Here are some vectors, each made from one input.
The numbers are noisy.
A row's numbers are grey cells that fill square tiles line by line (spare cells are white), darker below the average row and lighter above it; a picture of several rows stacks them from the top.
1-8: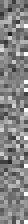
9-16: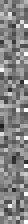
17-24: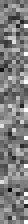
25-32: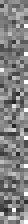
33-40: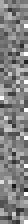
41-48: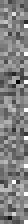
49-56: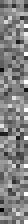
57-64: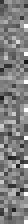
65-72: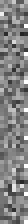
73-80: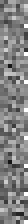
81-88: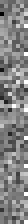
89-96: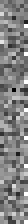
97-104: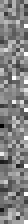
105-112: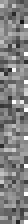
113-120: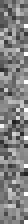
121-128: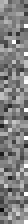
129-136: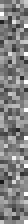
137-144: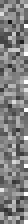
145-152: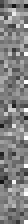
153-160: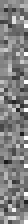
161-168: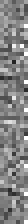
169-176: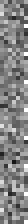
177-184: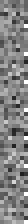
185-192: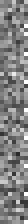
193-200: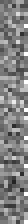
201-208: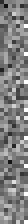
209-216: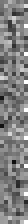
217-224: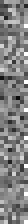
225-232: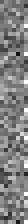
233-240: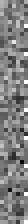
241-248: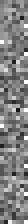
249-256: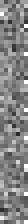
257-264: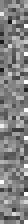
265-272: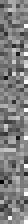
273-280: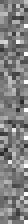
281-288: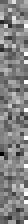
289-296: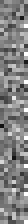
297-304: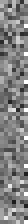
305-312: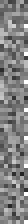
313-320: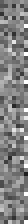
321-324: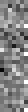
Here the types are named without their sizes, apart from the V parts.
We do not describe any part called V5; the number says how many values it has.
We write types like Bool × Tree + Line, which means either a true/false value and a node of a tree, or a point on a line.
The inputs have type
Bool × Bool × Bool × Bool × Bool × Line × Line × V5.
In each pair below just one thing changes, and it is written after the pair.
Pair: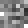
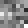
one of the five true/false values
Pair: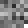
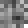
the value of V5
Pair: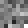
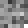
the value of V5
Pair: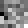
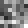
one of the five true/false values
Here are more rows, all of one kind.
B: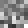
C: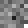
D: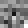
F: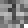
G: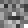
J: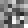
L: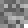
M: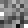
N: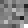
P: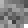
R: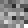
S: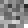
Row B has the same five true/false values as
G, N and S.
